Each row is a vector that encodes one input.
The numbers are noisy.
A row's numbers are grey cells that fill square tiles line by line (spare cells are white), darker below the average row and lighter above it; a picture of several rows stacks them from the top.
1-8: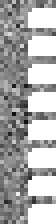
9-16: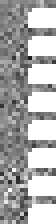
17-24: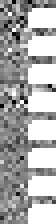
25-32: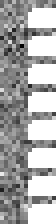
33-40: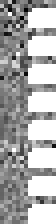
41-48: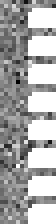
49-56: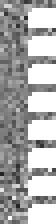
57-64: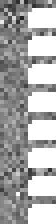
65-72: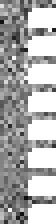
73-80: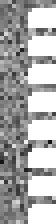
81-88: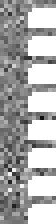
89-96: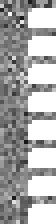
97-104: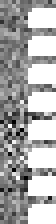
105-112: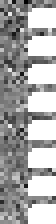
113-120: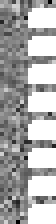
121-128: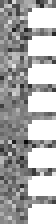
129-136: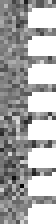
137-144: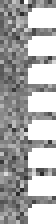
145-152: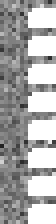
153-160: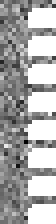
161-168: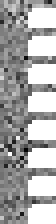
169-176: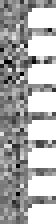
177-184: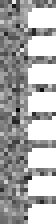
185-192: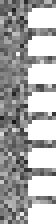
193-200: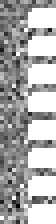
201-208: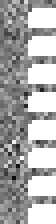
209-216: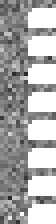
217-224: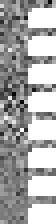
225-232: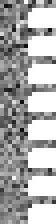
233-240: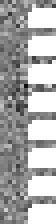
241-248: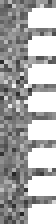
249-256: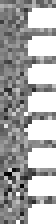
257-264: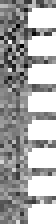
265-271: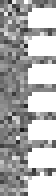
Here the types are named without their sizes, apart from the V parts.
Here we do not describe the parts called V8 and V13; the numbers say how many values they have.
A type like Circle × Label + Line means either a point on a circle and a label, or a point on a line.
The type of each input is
Bool × V13 + Tree + V8.
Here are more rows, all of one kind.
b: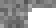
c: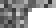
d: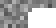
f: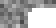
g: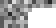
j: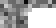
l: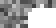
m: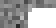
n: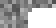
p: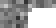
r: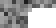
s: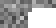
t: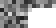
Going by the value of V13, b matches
f, j, l and t.
